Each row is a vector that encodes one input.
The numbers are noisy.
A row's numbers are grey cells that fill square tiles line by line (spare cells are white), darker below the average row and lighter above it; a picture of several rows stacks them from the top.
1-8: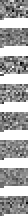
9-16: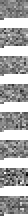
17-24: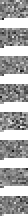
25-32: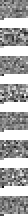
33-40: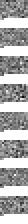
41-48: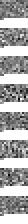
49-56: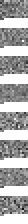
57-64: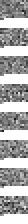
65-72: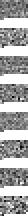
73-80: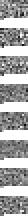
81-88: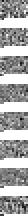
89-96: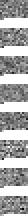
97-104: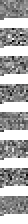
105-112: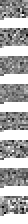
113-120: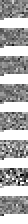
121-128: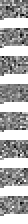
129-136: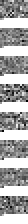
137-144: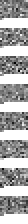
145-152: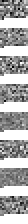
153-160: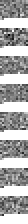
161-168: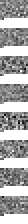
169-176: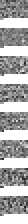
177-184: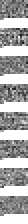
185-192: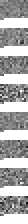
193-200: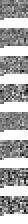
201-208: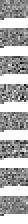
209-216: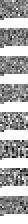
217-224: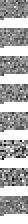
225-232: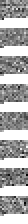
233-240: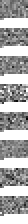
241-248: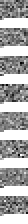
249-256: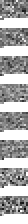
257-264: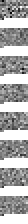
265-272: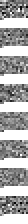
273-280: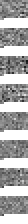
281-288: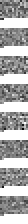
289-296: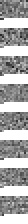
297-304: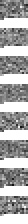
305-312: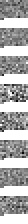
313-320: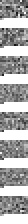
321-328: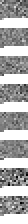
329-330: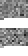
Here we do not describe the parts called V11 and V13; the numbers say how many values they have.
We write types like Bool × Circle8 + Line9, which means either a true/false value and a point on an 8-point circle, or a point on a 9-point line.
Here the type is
List3(Line7) + V11 × V13.
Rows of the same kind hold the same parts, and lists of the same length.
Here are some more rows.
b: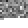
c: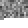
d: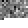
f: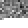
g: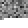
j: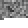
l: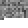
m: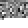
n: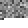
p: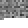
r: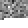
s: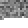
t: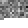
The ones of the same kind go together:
b, m
c, g, j, l, n, r
d
f, p, t
s

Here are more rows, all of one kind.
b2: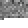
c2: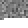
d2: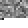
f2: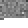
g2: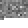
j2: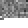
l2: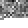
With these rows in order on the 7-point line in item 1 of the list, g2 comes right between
b2 and l2.
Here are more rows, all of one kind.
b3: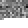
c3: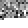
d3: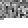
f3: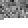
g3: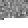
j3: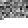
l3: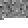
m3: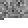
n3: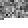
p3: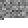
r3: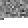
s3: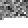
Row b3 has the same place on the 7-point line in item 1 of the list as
c3 and j3.
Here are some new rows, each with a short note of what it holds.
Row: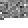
a list of three items
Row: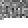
a list of two items
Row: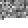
a list of two items
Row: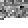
a list of two items
